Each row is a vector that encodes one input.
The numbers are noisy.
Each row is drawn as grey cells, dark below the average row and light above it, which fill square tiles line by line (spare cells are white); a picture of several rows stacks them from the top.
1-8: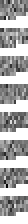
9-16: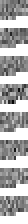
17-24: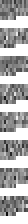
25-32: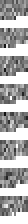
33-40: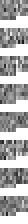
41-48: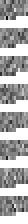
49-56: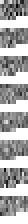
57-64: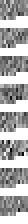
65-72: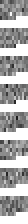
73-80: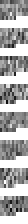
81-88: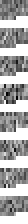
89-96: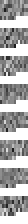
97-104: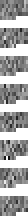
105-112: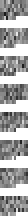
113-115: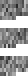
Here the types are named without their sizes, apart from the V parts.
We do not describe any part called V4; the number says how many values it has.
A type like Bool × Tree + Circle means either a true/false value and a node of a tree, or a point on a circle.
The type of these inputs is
Tree × (Tree + V4).
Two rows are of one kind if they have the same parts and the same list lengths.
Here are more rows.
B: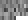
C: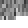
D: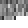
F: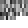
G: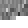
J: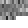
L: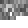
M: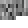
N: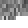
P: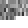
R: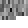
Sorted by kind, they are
B, C, D, L, N
F, G, J, M, P, R

